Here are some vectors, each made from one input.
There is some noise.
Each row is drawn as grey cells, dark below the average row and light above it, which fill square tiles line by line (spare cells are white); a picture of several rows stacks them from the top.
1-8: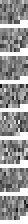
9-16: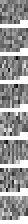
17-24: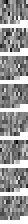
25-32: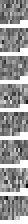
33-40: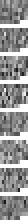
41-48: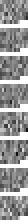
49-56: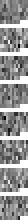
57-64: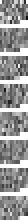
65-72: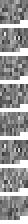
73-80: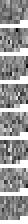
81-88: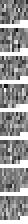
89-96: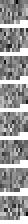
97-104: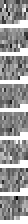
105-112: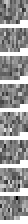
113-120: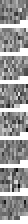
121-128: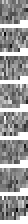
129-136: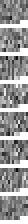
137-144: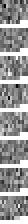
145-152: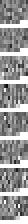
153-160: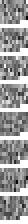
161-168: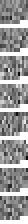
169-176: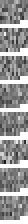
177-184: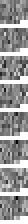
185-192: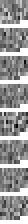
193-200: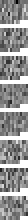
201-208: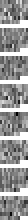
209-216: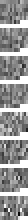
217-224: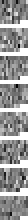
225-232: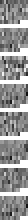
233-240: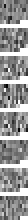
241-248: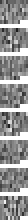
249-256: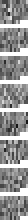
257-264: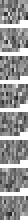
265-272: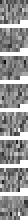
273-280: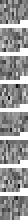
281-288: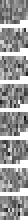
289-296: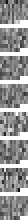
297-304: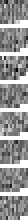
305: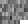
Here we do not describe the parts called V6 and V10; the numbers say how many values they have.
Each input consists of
either a point on an 8-point line and a value of V6, or a node of a 12-node tree, or a true/false value and a value of V10.
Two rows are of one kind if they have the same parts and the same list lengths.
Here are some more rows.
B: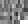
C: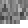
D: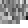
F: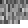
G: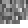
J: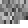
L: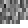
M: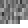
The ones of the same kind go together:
B, C, G, L
D, J
F, M

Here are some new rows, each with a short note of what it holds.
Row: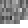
a true/false value and a value of V10
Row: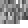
a point on an 8-point line and a value of V6
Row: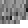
a true/false value and a value of V10
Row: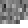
a true/false value and a value of V10
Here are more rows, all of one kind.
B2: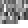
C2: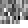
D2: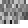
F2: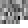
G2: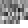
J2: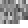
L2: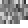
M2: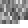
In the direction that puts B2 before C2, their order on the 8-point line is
D2, B2, M2, C2, L2, J2, F2, G2.
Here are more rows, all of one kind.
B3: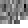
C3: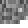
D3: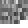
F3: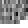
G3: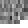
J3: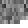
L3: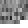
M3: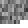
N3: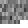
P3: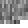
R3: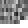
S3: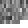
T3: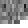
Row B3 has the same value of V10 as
C3, J3 and T3.
